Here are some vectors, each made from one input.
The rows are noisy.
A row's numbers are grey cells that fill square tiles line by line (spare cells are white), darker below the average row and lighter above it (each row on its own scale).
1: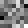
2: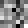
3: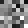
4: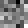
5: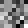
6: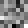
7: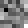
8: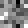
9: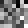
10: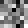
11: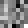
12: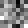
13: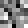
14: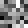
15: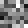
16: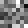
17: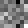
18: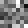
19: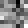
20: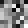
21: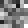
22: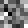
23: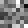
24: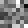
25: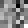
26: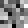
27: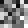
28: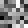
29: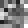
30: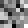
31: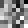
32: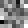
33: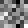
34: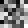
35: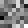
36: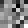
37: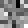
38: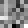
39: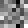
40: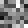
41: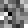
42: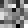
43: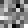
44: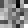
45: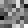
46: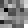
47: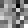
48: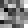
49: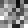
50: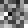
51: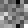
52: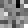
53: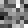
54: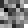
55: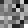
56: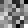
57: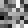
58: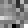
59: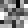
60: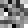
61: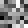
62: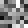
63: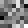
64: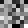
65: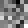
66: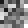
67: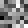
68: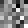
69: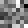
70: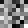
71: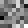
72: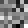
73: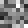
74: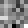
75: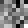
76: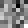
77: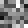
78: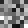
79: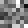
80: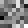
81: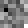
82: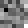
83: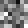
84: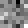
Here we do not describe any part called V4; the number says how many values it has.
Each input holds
either a point on each of three 5-point lines, or a value of V4.
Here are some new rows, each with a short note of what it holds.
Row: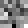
a point on each of three 5-point lines
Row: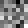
a point on each of three 5-point lines
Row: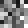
a point on each of three 5-point lines
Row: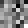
a point on each of three 5-point lines
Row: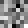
a point on each of three 5-point lines
